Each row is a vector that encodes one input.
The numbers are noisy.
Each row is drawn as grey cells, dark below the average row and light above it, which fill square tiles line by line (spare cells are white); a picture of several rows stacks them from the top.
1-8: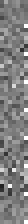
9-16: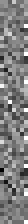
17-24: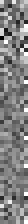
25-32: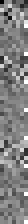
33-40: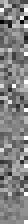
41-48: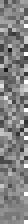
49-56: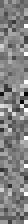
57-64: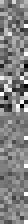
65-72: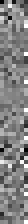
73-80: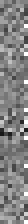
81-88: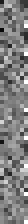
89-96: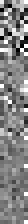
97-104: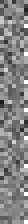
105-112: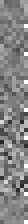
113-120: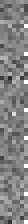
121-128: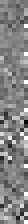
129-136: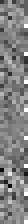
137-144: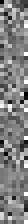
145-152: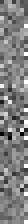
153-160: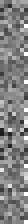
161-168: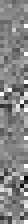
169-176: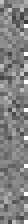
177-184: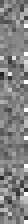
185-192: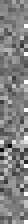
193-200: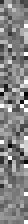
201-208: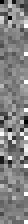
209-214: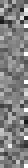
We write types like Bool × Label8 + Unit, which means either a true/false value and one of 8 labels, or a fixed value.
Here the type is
(Circle11 + Unit) × Line8.
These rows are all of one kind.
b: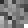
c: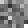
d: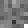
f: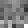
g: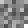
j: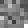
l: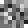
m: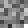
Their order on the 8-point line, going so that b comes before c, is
g, j, l, m, b, c, d, f.
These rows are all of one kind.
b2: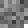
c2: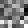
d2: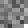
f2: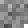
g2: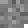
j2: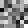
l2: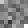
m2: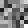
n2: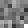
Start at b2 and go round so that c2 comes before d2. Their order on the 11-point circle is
b2, m2, n2, l2, g2, c2, d2, f2, j2.
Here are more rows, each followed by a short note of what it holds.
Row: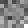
a point on an 8-point line
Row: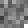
a point on an 11-point circle and a point on an 8-point line
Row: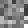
a point on an 11-point circle and a point on an 8-point line
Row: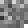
a point on an 11-point circle and a point on an 8-point line
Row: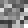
a point on an 8-point line
